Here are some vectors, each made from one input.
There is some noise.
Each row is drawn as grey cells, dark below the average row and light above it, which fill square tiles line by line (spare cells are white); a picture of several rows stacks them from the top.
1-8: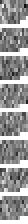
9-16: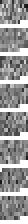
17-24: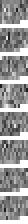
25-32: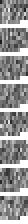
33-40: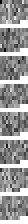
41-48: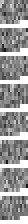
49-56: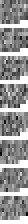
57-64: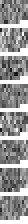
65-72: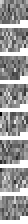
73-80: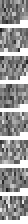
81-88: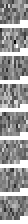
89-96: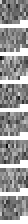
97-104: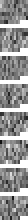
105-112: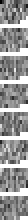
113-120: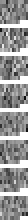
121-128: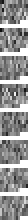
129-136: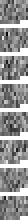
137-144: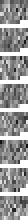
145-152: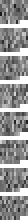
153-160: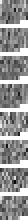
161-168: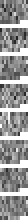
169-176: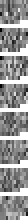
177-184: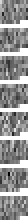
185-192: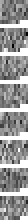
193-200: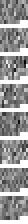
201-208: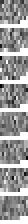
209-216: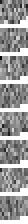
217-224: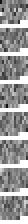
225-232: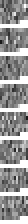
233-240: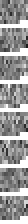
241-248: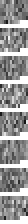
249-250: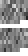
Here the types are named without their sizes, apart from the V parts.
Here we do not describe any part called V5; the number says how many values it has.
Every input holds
a point on a line and a value of V5, together with either a point on a circle, or a fixed value.
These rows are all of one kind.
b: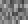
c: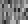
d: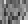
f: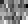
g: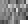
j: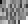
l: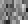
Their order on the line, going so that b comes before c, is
d, b, c, g, j, l, f.
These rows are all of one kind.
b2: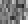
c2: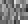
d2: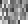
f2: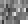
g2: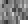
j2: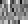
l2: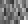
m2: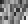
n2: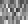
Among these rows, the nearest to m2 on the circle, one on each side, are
b2 and g2.
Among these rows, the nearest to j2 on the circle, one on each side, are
d2 and f2.
